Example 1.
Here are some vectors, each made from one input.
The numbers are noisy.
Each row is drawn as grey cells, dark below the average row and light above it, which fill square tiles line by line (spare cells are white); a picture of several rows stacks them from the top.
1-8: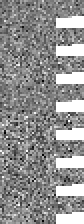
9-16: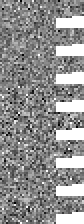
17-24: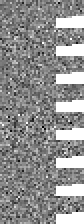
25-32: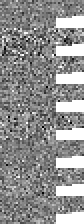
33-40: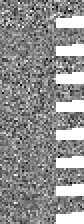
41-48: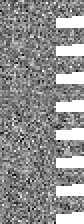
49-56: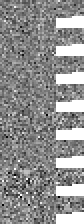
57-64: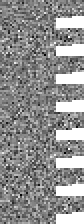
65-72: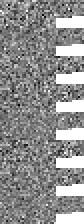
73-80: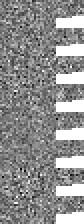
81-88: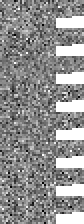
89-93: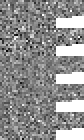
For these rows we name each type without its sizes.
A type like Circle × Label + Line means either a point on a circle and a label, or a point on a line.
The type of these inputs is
Bool × Bool × Bool + Label × Label.
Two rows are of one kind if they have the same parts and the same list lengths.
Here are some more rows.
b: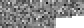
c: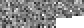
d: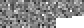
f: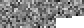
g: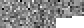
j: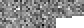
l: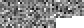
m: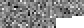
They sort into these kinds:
b
c, d, f, g, j, l, m

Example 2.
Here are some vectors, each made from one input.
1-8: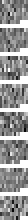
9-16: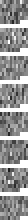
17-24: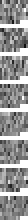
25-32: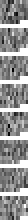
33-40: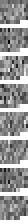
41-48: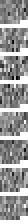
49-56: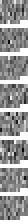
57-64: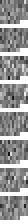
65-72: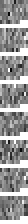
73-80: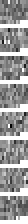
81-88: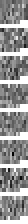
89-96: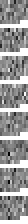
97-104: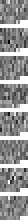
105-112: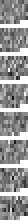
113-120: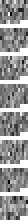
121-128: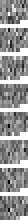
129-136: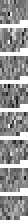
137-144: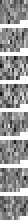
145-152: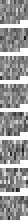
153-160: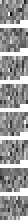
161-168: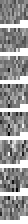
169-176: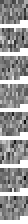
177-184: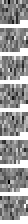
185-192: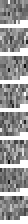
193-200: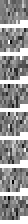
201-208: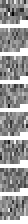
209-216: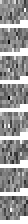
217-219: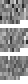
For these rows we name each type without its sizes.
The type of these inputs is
Label × (Label + Line × Line).
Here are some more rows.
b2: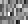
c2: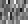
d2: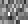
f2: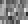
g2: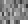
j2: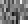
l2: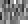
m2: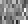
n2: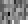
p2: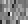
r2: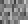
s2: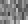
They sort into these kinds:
b2, c2, d2, f2, j2, l2, m2
g2, n2, p2, r2, s2

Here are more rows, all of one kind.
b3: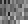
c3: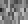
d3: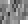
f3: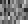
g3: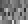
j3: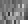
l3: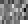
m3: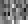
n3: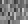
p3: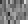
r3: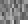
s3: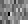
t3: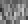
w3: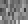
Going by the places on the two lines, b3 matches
c3, g3, t3 and w3.
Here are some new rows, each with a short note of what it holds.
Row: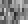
two labels
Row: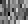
a label and a point on each of two lines
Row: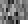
two labels
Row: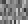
a label and a point on each of two lines
